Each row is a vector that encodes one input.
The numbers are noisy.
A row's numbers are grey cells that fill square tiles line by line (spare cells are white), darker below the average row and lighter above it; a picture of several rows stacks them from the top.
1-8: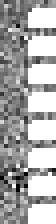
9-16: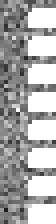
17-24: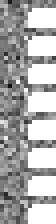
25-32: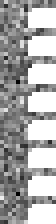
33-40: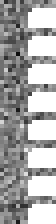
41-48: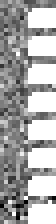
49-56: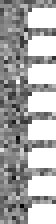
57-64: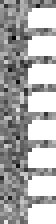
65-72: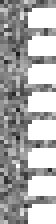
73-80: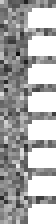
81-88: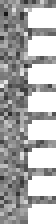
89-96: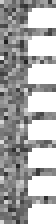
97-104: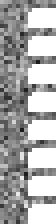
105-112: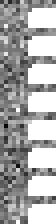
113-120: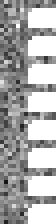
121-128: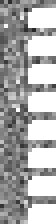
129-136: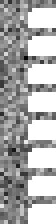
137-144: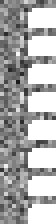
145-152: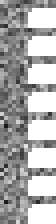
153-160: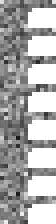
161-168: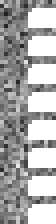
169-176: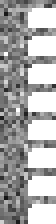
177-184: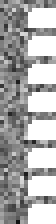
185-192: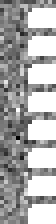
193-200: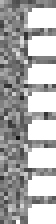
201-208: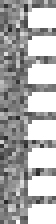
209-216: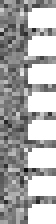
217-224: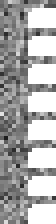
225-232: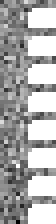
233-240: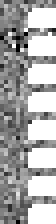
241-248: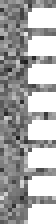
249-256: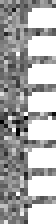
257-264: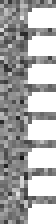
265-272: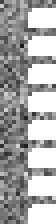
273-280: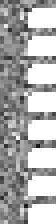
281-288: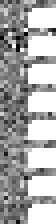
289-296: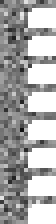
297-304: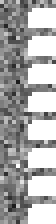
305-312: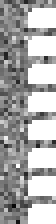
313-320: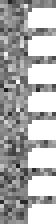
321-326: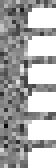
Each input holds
a list of up to two items, each a point on each of two 3-point lines and a true/false value.
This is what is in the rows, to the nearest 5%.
All of them are lists of up to two items, each a point on each of two 3-point lines and a true/false value: a few are empty, 40% hold one and 60% two.
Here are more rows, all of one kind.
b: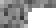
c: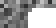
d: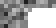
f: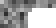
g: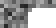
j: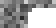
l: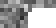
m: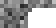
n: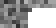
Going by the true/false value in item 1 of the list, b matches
d, f and l.
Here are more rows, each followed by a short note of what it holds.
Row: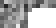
a list of one item
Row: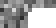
a list of two items
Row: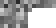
a list of one item
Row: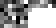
the empty list
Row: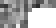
a list of one item
